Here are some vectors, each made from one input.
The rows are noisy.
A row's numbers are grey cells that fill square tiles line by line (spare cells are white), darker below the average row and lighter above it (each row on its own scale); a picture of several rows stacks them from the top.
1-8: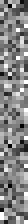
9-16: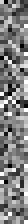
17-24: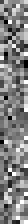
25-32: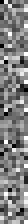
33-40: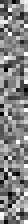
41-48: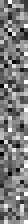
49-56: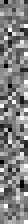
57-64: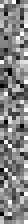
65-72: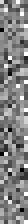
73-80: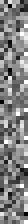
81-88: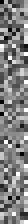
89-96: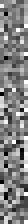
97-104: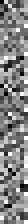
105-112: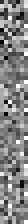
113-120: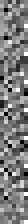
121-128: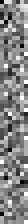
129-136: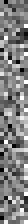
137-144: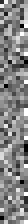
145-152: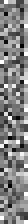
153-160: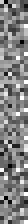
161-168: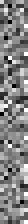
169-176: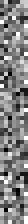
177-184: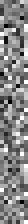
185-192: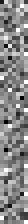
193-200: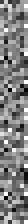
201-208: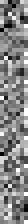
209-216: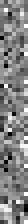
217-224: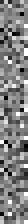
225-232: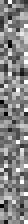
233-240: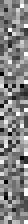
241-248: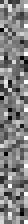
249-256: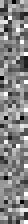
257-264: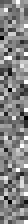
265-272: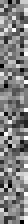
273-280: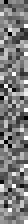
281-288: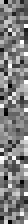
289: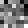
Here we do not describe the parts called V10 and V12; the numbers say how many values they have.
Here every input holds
a value of V12, together with either one of 5 labels, or a true/false value and a value of V10.
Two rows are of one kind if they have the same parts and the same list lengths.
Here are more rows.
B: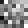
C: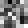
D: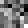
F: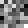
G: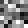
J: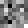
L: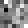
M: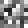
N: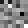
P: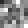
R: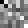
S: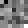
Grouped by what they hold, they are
B, C, G, L, M, N
D, F, J, P, R, S

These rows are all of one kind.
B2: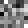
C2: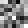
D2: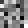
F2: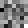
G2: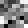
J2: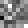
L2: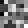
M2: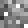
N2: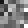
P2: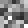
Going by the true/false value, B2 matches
C2, D2 and J2.
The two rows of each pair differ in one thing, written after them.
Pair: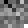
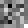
the label
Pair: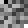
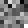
the value of V12
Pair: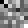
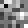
the value of V12
